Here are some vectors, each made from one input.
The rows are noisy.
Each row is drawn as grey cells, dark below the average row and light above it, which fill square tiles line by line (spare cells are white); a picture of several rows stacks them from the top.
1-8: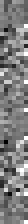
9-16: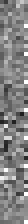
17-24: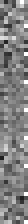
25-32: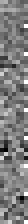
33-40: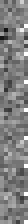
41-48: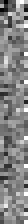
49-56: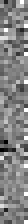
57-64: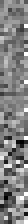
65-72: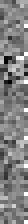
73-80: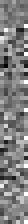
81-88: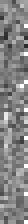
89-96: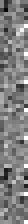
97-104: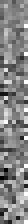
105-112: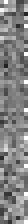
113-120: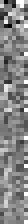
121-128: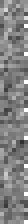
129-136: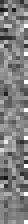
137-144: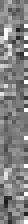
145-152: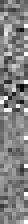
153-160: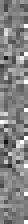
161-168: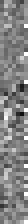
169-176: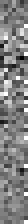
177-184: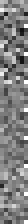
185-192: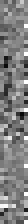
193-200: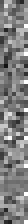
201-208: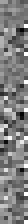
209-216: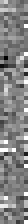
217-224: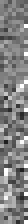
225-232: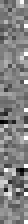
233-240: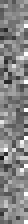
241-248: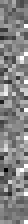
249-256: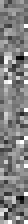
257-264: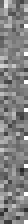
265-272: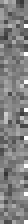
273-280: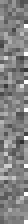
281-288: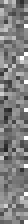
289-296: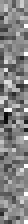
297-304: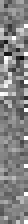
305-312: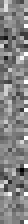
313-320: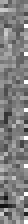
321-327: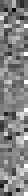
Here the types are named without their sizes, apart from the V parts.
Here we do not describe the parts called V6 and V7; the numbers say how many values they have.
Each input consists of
either a label, a value of V6 and a value of V7, or a list of points on a line.
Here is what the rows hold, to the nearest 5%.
About 50% of them hold a label, a value of V6 and a value of V7. The rest are lists of points on a line.
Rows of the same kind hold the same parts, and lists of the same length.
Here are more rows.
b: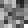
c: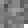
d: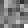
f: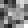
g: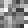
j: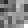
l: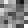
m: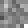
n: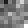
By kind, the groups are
b, c, l
d
f, m
g, j, n

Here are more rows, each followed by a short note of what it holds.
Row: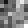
a list of two items
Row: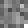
the empty list
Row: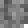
a label, a value of V6 and a value of V7
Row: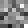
the empty list
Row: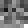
a label, a value of V6 and a value of V7
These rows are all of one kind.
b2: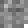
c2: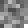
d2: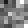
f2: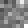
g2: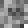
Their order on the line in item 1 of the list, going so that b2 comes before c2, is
g2, f2, b2, d2, c2.
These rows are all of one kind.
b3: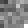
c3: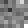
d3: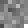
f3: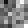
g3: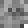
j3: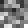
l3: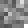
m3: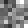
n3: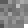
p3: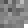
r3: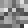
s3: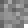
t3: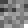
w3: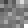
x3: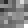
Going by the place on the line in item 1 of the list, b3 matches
d3, f3, j3 and n3.
